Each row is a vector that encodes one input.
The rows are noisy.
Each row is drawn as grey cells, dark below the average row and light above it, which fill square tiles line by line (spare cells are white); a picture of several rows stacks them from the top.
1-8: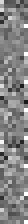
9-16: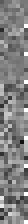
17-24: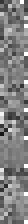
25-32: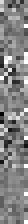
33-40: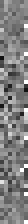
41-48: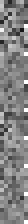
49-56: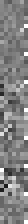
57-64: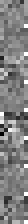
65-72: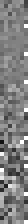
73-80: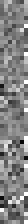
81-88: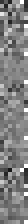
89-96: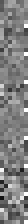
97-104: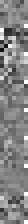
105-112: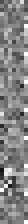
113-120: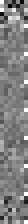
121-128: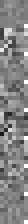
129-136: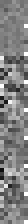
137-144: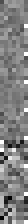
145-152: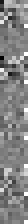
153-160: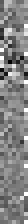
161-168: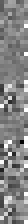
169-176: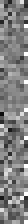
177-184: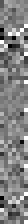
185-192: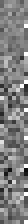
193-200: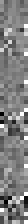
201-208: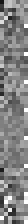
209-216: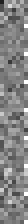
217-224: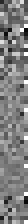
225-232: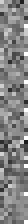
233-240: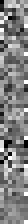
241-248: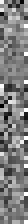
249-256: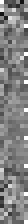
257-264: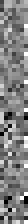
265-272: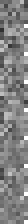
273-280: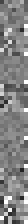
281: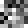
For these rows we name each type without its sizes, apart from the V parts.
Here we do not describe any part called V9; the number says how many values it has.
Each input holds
a point on a line, together with either a point on a line, or a value of V9.
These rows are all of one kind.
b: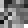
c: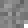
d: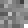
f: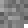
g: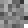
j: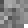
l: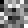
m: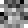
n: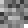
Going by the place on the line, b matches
c and d.
